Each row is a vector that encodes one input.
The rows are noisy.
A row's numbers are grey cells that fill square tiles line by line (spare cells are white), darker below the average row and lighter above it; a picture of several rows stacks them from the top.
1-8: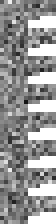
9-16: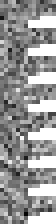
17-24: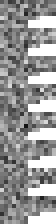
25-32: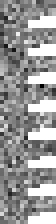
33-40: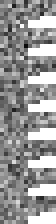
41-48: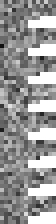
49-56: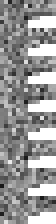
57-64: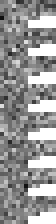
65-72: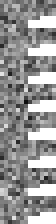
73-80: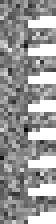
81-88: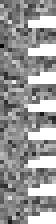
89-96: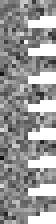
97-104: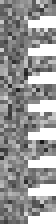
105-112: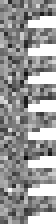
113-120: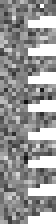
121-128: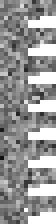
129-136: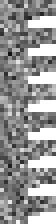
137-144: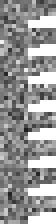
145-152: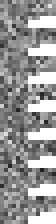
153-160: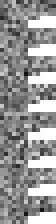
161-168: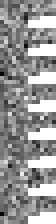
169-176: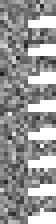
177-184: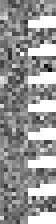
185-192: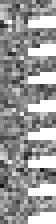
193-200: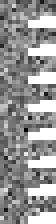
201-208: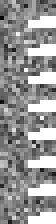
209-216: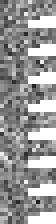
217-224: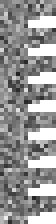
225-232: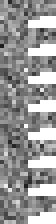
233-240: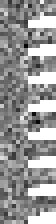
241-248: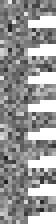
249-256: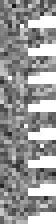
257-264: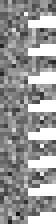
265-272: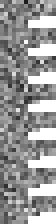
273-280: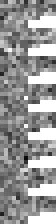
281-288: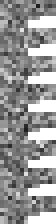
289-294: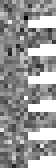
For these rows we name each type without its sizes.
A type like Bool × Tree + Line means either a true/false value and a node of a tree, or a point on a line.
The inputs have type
Circle × Line + Tree.
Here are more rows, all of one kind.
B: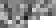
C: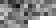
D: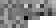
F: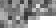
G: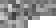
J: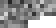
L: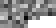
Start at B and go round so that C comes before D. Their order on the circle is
B, L, J, C, G, F, D.
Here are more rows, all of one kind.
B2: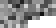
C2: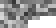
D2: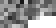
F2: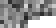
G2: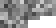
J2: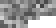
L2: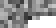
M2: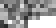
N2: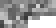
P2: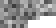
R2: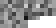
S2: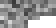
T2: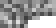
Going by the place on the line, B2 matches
F2 and R2.
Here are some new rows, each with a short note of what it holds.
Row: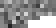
a node of a tree
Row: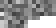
a node of a tree
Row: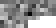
a point on a circle and a point on a line
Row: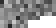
a node of a tree
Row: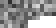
a point on a circle and a point on a line
